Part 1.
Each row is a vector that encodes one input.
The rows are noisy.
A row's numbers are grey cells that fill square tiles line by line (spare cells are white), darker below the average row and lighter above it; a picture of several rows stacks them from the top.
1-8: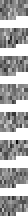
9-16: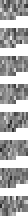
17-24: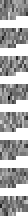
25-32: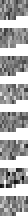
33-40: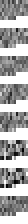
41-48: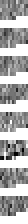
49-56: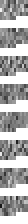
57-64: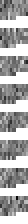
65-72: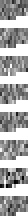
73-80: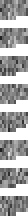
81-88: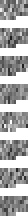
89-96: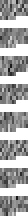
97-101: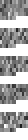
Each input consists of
a list of up to two points on a 7-point line.
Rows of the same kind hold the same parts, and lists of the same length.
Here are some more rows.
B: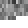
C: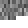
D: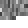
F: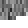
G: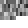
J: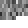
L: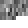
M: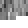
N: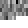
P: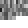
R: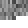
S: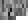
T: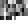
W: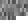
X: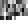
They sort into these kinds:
B, C, D, F, G, J, L, R, S, W
M, N, P
T, X

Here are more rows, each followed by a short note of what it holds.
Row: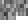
a list of one item
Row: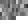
a list of two items
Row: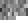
a list of one item
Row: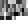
the empty list
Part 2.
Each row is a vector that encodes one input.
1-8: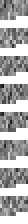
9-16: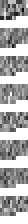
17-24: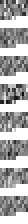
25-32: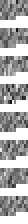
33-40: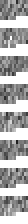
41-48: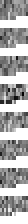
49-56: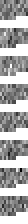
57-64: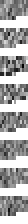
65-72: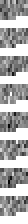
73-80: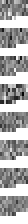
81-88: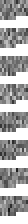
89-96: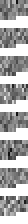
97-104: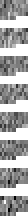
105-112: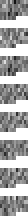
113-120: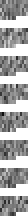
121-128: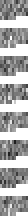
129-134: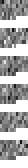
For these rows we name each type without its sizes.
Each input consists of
a list of points on a line.
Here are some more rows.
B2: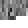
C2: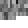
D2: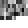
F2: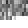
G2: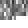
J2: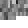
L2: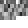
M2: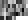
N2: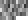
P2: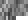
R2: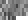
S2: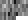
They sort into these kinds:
B2, G2, L2, N2, P2, R2, S2
C2, F2, J2
D2, M2

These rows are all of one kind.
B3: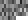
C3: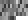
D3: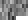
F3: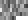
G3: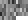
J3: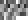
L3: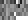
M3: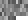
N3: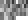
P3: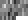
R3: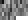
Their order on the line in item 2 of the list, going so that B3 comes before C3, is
L3, R3, J3, B3, C3, D3, F3, M3, N3, P3, G3.
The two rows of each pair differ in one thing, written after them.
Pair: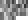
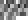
the place on the line in item 2 of the list
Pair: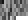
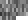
the place on the line in item 2 of the list
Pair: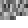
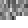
the place on the line in item 2 of the list
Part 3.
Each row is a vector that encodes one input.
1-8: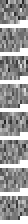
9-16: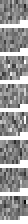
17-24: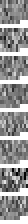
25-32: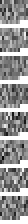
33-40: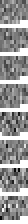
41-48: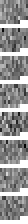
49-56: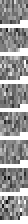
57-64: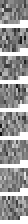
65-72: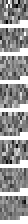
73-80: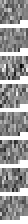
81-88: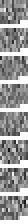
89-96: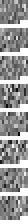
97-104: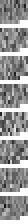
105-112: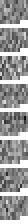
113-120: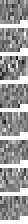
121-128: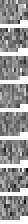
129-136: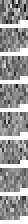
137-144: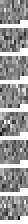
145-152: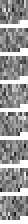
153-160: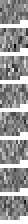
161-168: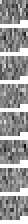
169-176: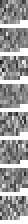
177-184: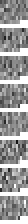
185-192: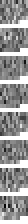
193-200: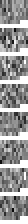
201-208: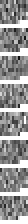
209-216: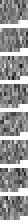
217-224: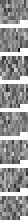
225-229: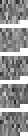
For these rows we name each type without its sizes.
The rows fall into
3 kinds.
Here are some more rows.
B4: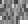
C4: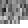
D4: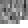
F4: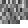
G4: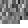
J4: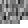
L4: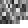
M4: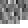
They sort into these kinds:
B4, C4, D4, M4
F4, G4, J4
L4

